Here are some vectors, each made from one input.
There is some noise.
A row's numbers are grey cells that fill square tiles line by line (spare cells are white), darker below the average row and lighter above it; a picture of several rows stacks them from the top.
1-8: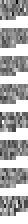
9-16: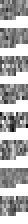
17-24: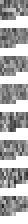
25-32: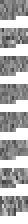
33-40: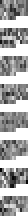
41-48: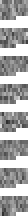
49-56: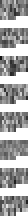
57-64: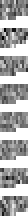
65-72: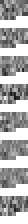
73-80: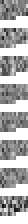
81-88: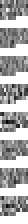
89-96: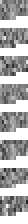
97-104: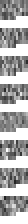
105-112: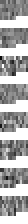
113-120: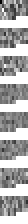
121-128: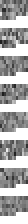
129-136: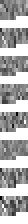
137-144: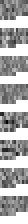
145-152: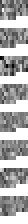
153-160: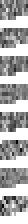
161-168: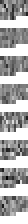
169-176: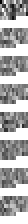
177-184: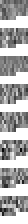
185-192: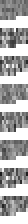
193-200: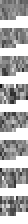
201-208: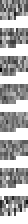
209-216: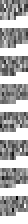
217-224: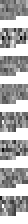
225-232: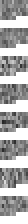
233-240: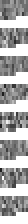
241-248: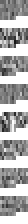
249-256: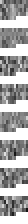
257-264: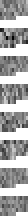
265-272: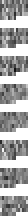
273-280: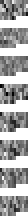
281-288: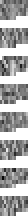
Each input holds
either a point on an 8-point line and a true/false value, or a list of up to two points on a 12-point line.
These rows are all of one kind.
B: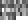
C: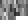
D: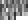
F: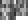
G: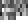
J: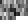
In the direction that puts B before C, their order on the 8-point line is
B, C, G, F, J, D.
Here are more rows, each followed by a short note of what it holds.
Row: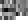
a list of one item
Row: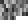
a list of one item
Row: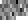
the empty list
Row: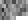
a list of two items
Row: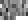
a list of two items
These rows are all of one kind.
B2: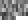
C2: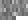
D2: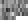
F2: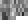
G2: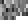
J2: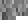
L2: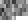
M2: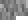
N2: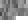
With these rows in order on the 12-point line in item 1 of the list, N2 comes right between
L2 and M2.
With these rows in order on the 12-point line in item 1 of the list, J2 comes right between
B2 and F2.
